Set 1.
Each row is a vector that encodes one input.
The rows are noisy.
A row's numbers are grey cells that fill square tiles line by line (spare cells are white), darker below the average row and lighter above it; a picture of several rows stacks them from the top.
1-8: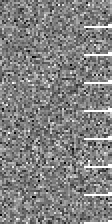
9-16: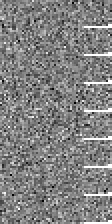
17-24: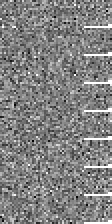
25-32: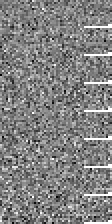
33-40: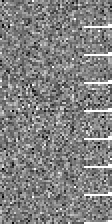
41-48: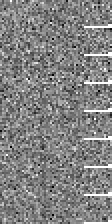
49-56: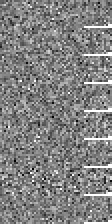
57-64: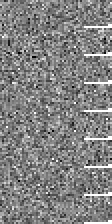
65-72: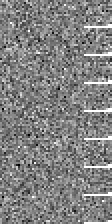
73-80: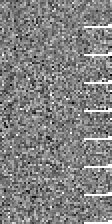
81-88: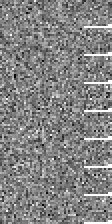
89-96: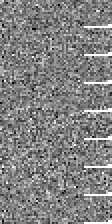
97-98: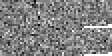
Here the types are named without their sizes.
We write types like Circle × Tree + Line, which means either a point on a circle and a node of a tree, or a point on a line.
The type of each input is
(Bool × Bool × Bool × Bool + Unit) × Circle × Circle.
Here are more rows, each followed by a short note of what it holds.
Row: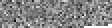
a point on each of two circles
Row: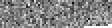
a point on each of two circles
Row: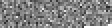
a point on each of two circles
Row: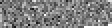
a point on each of two circles and four true/false values
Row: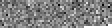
a point on each of two circles
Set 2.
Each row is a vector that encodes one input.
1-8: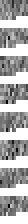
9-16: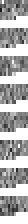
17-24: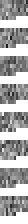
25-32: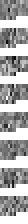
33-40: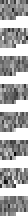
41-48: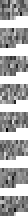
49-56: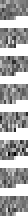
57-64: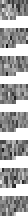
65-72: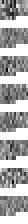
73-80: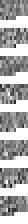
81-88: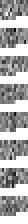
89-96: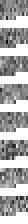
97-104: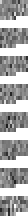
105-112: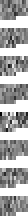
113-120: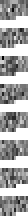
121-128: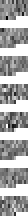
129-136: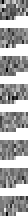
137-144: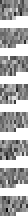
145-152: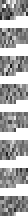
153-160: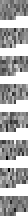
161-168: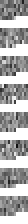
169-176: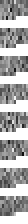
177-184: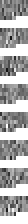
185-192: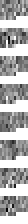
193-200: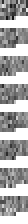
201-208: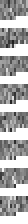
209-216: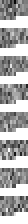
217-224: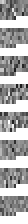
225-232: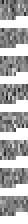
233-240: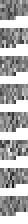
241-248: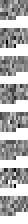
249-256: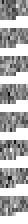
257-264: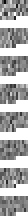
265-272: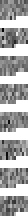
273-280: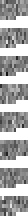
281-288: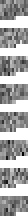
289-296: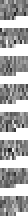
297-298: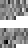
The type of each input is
(Label8 + Line8) × Line8.
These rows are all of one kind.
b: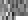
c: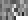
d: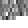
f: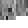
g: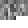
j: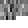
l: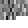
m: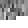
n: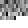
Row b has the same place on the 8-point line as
g and n.
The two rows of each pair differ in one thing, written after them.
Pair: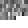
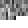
the place on the 8-point line
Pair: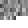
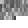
the place on the 8-point line
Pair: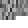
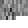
the place on the 8-point line
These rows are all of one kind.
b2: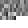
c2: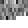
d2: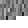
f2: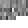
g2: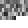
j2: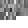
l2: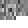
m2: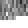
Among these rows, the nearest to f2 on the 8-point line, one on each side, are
d2 and j2.
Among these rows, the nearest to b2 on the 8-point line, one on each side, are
g2 and m2.
